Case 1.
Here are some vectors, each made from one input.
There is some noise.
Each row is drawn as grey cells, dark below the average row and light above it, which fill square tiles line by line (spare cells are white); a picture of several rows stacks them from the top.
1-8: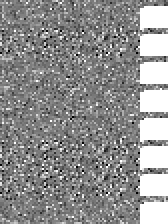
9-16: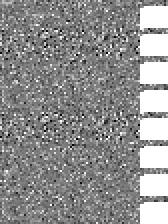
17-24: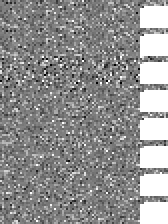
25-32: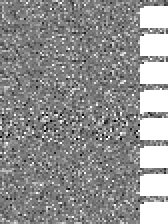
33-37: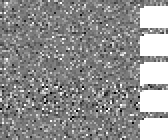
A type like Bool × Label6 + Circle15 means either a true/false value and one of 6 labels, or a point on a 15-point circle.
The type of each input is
Bool × Bool × Bool + Unit.
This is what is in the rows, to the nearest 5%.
About 20% of them hold a fixed value. The rest hold three true/false values.
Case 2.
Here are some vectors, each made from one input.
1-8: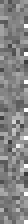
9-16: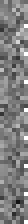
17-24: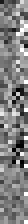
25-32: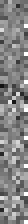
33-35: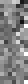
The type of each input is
Bool × Bool × Bool.
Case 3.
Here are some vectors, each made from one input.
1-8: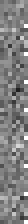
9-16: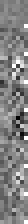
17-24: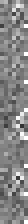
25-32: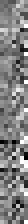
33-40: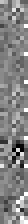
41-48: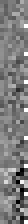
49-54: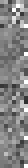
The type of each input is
Line4.
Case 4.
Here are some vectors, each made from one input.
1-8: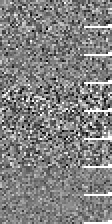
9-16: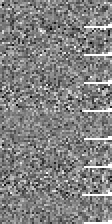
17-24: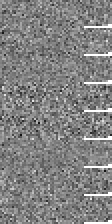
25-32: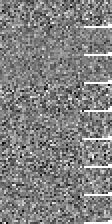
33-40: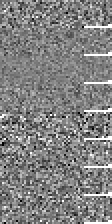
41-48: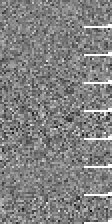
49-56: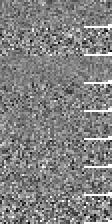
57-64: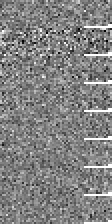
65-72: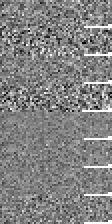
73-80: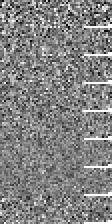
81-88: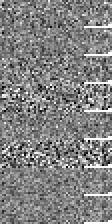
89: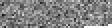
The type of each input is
Label9.
